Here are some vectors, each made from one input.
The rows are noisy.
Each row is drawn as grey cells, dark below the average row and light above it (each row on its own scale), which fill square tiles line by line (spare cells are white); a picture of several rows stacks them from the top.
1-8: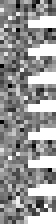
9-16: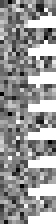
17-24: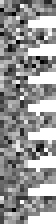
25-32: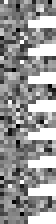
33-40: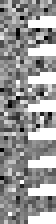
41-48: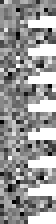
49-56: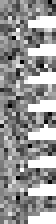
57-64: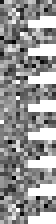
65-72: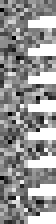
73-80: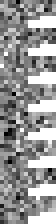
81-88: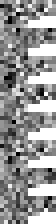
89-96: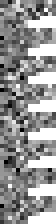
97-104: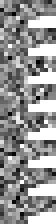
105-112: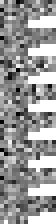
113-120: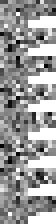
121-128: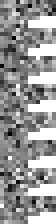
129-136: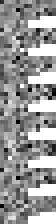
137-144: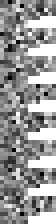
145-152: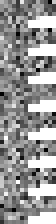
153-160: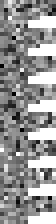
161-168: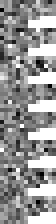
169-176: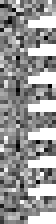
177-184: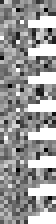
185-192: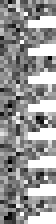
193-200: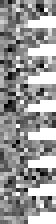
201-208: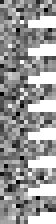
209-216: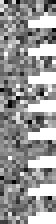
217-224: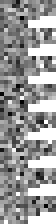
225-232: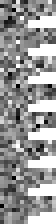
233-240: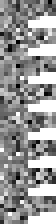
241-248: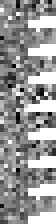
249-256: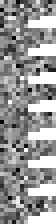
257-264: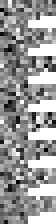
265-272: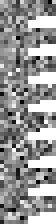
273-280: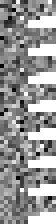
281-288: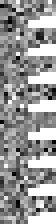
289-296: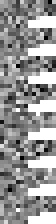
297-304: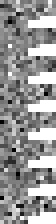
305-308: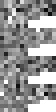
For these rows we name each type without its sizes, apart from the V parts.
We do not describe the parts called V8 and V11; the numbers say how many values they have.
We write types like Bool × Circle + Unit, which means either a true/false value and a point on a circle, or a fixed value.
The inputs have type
(Bool × Bool × Bool × Bool + V11) × V8 + List(Line).
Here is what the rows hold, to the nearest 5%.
About 70% of them hold a value of V8, together with either four true/false values, or a value of V11. The rest are lists of points on a line.
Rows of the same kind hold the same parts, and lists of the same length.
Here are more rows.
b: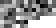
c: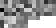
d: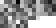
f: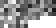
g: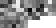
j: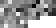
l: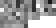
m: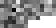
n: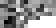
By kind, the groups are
b
c, f, j
d, l
g
m, n

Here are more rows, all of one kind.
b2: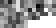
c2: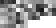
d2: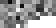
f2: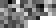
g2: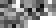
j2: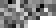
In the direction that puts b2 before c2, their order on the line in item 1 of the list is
j2, f2, g2, b2, c2, d2.
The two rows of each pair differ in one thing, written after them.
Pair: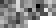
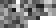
the place on the line in item 1 of the list
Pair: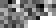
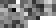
the place on the line in item 2 of the list
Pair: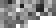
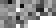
the place on the line in item 2 of the list
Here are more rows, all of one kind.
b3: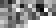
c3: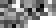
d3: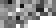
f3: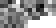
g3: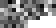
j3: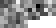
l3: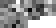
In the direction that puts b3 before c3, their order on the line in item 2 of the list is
l3, j3, b3, f3, g3, d3, c3.
